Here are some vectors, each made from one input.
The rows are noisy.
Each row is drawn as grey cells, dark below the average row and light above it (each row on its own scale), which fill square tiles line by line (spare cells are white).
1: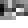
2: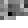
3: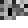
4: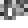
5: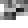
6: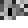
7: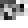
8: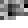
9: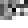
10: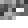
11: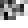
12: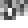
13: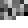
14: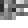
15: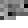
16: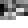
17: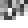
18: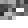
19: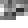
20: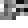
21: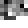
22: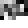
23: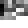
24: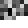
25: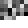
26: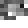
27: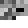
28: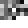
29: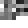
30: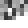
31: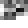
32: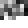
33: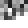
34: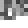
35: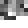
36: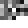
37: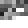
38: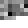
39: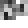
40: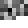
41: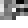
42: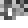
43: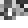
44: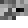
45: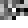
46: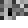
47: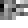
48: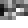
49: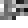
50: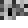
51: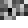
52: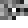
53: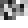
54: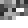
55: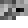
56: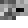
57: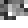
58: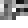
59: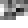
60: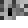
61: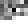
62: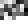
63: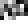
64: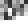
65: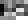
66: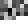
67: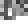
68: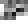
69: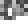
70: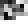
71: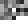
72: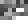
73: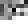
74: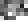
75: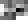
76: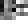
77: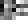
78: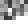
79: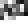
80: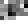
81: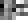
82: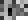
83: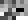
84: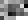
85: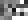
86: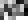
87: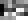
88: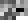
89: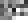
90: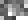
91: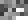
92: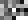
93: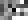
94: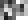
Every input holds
four true/false values.
